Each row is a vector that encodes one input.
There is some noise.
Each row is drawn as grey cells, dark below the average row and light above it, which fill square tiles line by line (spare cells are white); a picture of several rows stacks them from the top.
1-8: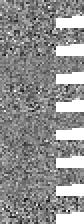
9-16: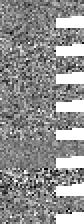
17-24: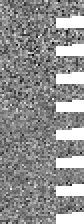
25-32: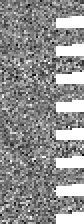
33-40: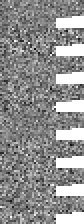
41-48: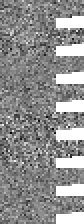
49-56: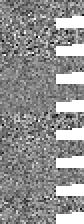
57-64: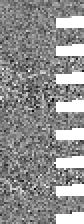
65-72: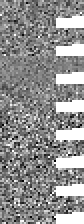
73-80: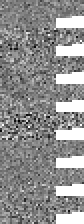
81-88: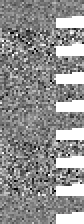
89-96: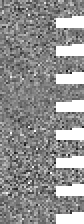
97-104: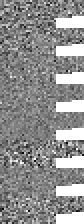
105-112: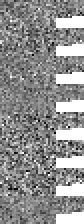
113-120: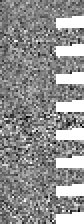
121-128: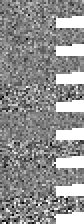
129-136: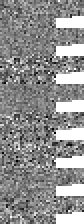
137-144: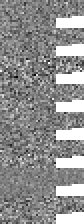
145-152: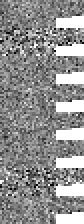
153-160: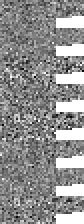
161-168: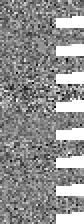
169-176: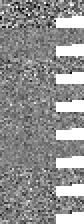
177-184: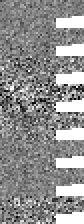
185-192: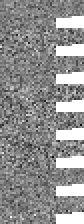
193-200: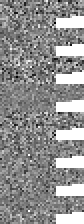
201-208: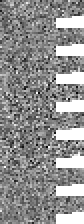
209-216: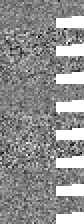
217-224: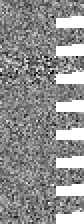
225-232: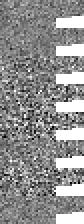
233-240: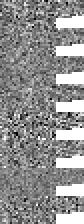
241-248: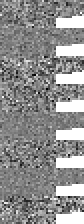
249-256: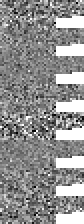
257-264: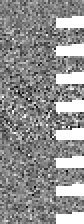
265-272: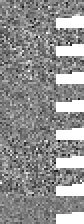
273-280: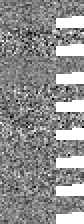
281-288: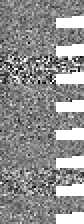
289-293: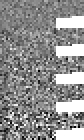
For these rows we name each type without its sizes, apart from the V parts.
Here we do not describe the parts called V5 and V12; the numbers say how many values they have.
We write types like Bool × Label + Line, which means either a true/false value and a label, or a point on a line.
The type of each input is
Bool × V12 + Circle + Line × Line × V5.
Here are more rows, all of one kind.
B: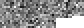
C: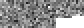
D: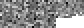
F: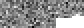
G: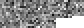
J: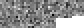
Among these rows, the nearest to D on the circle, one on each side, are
B and F.
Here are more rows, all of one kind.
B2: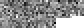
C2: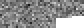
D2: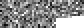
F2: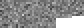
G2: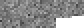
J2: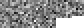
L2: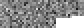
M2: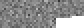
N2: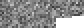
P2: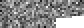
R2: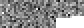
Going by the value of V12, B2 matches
D2 and F2.
